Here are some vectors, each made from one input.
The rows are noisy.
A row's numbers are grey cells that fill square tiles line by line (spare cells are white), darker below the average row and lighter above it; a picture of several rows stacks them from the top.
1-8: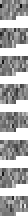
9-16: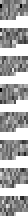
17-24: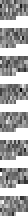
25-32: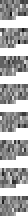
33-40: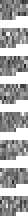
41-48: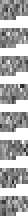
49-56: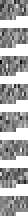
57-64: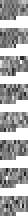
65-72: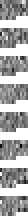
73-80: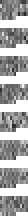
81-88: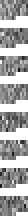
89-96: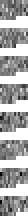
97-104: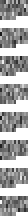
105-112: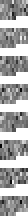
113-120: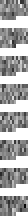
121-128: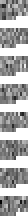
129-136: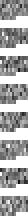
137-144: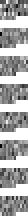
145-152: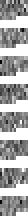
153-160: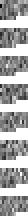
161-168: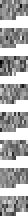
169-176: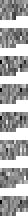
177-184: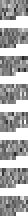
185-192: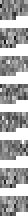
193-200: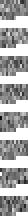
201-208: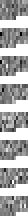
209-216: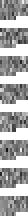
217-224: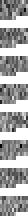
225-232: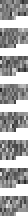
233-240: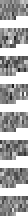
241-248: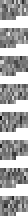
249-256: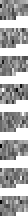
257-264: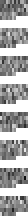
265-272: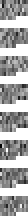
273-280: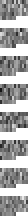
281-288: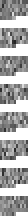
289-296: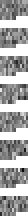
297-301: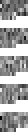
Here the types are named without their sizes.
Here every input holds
a list of points on a circle.
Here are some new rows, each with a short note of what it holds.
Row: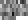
a list of two items
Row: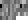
a list of two items
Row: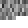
a list of one item
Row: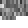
a list of two items
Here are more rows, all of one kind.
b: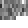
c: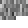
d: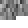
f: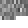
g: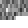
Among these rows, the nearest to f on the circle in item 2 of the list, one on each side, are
b and g.
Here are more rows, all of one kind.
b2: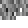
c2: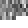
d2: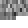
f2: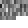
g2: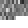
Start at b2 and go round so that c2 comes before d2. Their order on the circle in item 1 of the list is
b2, c2, f2, d2, g2.
